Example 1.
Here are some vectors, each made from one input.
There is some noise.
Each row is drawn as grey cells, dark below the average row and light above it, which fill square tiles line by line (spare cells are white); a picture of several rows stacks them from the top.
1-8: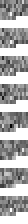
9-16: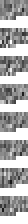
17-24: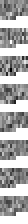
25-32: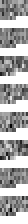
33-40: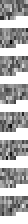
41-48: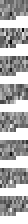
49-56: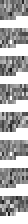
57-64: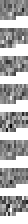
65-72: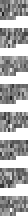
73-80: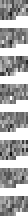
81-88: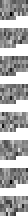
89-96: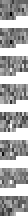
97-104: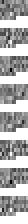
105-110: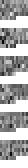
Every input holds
a true/false value, together with either a node of a 9-node tree, or a node of a 10-node tree.
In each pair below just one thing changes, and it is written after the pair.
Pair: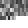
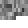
the true/false value
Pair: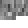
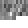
the node of the tree
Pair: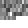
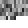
the node of the tree
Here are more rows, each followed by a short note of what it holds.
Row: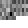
a node of a 10-node tree and a true/false value
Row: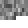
a node of a 10-node tree and a true/false value
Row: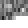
a node of a 9-node tree and a true/false value
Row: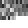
a node of a 10-node tree and a true/false value
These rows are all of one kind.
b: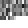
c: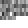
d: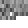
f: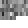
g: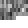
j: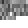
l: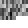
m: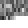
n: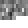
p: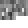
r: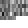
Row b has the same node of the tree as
f, g, l and m.
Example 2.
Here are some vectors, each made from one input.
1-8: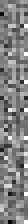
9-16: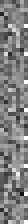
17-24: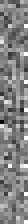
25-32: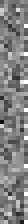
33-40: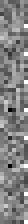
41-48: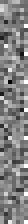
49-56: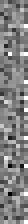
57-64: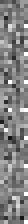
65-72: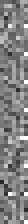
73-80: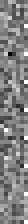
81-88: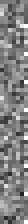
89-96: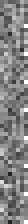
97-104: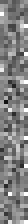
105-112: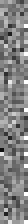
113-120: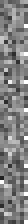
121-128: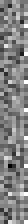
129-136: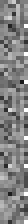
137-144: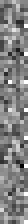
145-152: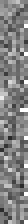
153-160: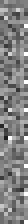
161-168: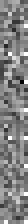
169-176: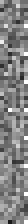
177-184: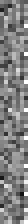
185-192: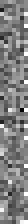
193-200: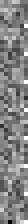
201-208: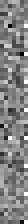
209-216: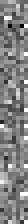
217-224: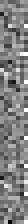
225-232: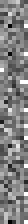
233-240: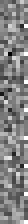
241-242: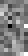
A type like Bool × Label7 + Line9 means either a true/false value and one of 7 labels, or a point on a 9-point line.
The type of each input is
(Bool × Bool × Bool + Unit) × Circle8 × (Circle8 + Unit).
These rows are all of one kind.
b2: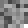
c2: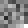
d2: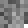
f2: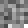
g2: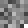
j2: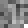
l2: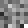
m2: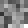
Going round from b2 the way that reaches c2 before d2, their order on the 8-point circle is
b2, m2, f2, c2, g2, d2, j2, l2.
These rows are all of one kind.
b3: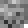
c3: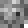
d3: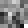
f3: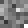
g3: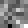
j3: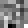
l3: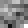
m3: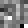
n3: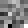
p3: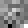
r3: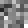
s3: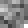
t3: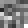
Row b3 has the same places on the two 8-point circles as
c3, l3, p3 and s3.
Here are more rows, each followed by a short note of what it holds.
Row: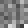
a point on an 8-point circle
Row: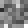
a point on each of two 8-point circles
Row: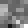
a point on each of two 8-point circles and three true/false values
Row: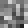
a point on each of two 8-point circles
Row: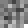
a point on an 8-point circle
